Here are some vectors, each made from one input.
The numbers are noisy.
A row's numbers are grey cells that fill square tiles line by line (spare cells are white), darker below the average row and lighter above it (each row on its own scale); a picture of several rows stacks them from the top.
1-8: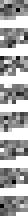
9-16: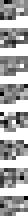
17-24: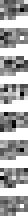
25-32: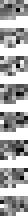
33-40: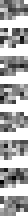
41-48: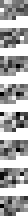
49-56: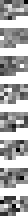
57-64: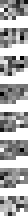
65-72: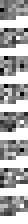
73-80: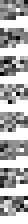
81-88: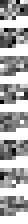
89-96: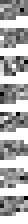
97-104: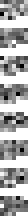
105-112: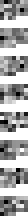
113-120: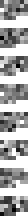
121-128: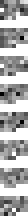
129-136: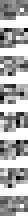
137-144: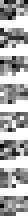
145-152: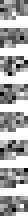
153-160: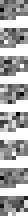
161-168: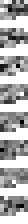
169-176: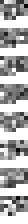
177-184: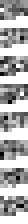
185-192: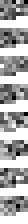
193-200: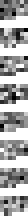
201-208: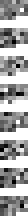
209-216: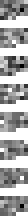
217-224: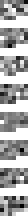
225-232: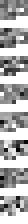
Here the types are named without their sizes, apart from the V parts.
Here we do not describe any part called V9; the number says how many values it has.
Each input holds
a list of items, each a true/false value and a value of V9.
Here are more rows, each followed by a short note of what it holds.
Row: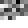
a list of two items
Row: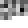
the empty list
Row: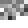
a list of two items
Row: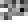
the empty list
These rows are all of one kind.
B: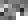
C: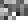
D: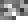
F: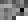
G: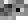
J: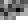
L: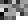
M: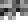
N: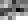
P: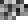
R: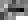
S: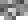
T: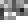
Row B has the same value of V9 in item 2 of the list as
G and T.
